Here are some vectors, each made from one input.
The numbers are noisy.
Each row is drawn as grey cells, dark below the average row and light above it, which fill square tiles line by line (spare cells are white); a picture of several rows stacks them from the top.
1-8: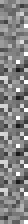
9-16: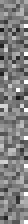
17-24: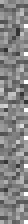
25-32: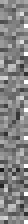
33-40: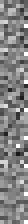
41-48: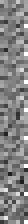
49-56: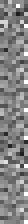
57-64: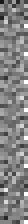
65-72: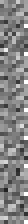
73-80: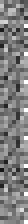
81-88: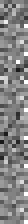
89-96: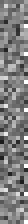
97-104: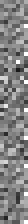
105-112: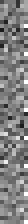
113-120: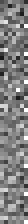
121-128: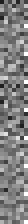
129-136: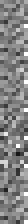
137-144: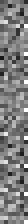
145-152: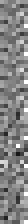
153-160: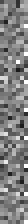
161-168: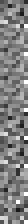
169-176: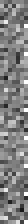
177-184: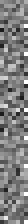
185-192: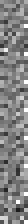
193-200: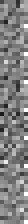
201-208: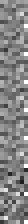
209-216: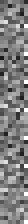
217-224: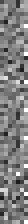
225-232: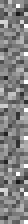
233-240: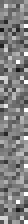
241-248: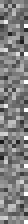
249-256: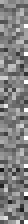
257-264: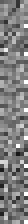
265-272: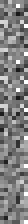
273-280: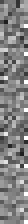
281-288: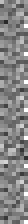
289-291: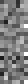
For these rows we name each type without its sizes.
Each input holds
either a label, or a point on a line.
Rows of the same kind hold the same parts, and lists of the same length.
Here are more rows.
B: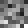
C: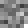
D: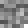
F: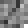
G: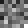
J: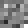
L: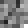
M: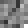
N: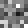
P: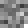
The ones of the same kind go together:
B, G, N
C, D, F, J, L, M, P

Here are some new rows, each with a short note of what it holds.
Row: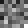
a label
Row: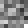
a label
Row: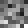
a label
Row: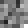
a point on a line
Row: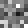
a label
